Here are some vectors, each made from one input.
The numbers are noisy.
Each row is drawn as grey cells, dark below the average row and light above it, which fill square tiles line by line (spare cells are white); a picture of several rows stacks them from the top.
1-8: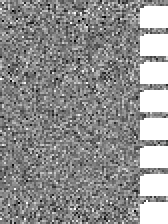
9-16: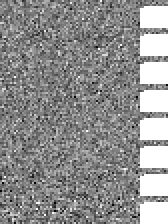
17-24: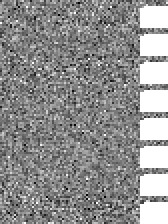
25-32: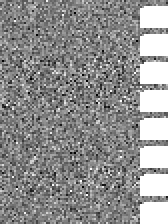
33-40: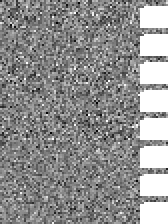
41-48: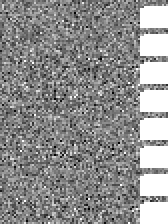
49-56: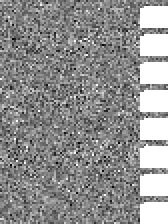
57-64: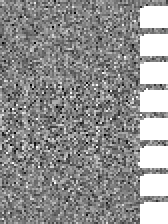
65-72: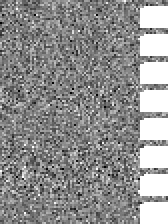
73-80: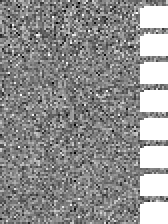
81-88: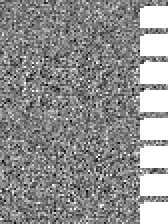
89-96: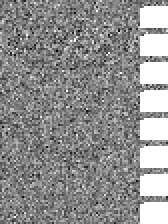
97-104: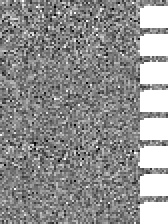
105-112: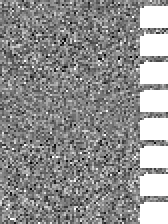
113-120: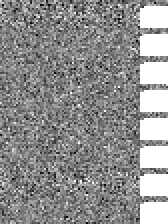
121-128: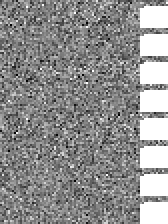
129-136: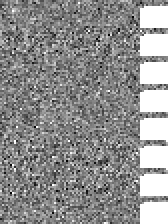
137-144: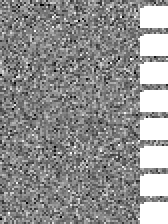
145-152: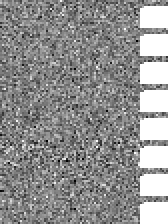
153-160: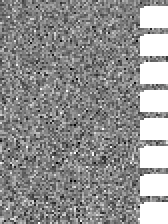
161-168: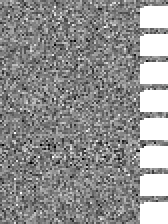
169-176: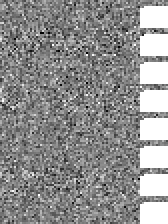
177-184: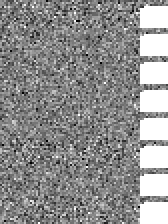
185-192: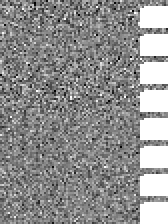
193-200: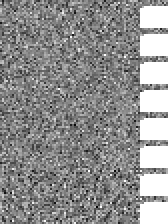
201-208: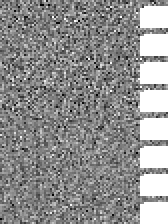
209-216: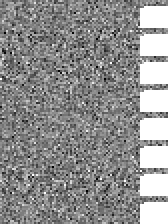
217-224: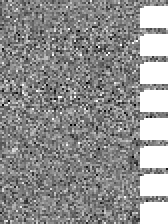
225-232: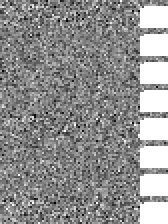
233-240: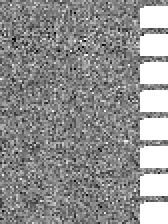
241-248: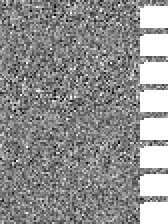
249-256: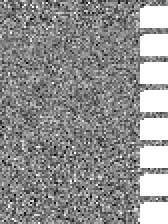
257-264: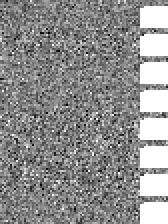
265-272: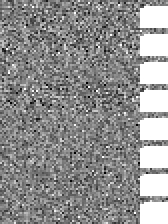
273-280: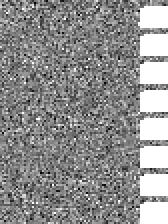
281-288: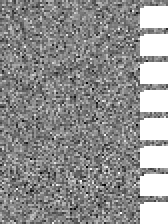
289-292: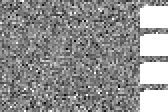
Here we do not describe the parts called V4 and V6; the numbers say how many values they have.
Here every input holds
a point on an 11-point circle and a value of V4, together with either a point on a 9-point circle and a true/false value, or a value of V6.
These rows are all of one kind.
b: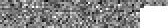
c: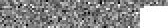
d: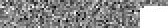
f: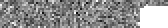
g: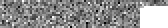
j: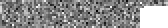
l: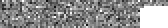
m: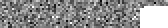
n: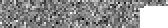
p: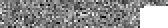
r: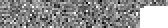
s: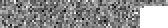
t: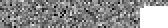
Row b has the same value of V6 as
c and r.
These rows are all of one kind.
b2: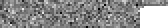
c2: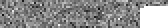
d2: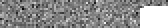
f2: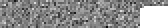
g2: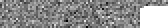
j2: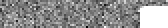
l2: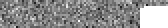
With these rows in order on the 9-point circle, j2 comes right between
d2 and f2.
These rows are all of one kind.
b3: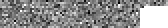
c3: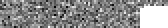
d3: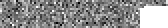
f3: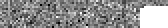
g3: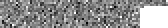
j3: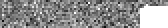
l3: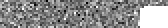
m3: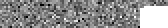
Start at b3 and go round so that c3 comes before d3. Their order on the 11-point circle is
b3, c3, f3, l3, j3, m3, g3, d3.
